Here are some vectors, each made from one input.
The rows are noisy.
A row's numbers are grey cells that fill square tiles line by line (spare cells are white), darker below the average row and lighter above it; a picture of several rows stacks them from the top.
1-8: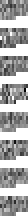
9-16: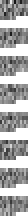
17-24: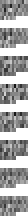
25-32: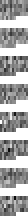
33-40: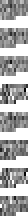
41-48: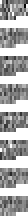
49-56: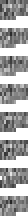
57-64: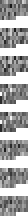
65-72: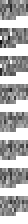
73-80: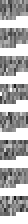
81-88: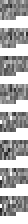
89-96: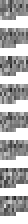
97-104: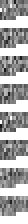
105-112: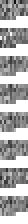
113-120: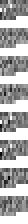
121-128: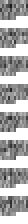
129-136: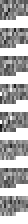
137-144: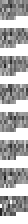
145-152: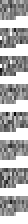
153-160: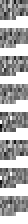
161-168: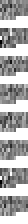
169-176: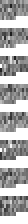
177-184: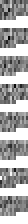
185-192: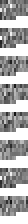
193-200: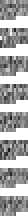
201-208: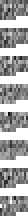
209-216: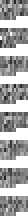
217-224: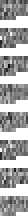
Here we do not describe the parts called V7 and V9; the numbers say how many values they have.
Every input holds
either a true/false value, a value of V7 and a value of V9, or a list of up to two points on a 5-point line.
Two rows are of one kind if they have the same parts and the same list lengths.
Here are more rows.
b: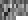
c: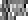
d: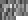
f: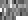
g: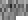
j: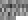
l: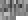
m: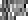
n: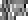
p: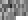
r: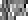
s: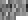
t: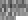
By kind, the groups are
b, d
c, m, n, r
f
g, j, l, p, s, t

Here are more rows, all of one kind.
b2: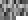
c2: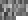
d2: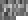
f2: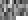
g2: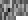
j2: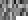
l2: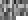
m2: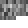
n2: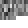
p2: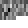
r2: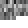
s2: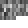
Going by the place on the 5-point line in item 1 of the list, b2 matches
f2, j2, l2 and r2.
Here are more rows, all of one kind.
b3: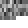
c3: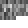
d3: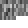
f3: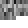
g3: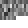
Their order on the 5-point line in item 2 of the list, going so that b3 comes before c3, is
f3, b3, c3, d3, g3.
